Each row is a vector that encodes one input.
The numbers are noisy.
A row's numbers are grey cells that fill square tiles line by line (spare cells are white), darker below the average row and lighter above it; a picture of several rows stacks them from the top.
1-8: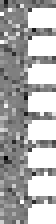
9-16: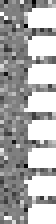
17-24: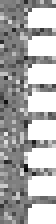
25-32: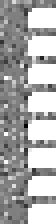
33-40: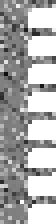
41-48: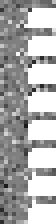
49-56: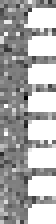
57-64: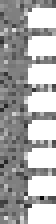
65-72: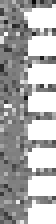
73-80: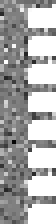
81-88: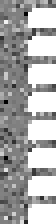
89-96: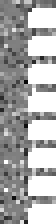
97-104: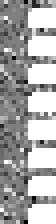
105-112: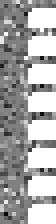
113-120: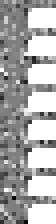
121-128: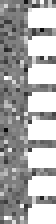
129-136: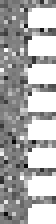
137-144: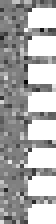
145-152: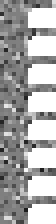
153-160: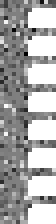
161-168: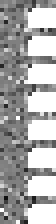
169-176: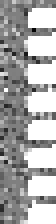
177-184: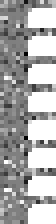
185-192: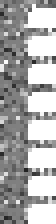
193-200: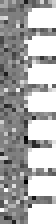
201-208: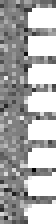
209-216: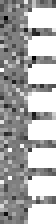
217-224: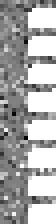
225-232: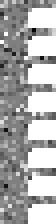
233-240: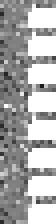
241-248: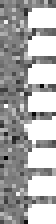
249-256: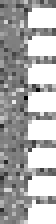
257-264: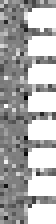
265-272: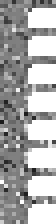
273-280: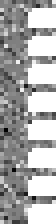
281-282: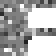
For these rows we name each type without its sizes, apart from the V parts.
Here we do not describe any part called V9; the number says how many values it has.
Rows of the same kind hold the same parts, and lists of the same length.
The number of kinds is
2.
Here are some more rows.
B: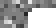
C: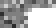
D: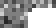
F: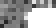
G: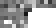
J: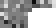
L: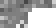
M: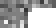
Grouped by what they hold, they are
B, C, D, F, G, M
J, L

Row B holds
a point on a line and four true/false values.
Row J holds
four true/false values and a value of V9.
